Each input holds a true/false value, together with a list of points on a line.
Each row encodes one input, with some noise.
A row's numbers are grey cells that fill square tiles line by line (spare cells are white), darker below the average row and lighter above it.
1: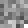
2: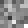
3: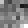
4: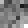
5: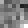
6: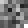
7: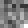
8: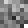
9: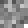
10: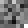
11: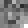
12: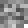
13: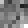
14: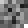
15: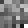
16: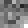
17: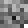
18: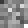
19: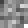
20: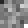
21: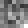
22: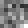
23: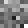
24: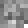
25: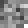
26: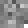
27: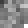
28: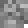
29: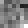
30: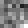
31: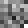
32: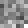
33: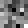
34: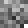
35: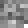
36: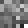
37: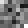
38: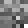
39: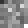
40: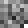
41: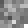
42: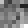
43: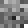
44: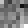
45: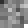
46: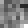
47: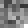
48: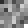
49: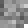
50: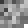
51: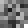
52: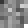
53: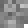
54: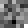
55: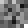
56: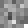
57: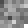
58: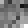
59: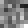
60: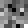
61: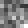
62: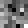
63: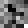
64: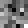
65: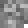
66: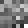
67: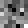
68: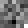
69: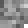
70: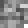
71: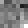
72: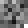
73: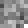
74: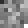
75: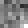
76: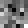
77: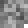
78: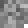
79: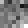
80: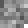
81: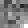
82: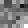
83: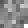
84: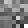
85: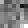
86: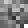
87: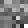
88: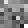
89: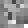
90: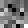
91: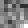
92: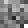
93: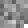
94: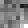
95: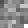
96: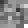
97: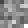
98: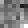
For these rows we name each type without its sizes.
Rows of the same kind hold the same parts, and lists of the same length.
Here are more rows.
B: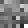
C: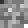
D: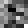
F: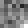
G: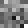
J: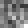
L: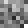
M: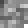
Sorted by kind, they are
B, C, G, L, M
D
F, J

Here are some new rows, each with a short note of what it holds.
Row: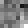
a true/false value, together with a list of one item
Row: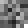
a true/false value, together with a list of one item
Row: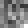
a true/false value, together with a list of one item
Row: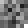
a true/false value, together with a list of one item
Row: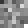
a true/false value, together with a list of two items
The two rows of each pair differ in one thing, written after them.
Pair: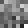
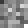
the true/false value
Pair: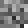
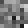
the place on the line in item 1 of the list
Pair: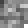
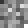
the place on the line in item 1 of the list
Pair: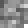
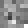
the place on the line in item 1 of the list
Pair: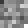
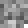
the place on the line in item 1 of the list
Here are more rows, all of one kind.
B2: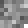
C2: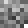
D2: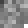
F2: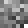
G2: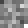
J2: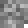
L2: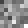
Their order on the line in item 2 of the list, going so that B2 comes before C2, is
B2, L2, C2, F2, G2, J2, D2.
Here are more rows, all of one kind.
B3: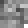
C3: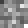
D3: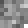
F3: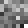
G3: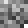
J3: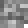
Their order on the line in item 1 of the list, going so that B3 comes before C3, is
G3, J3, B3, D3, C3, F3.
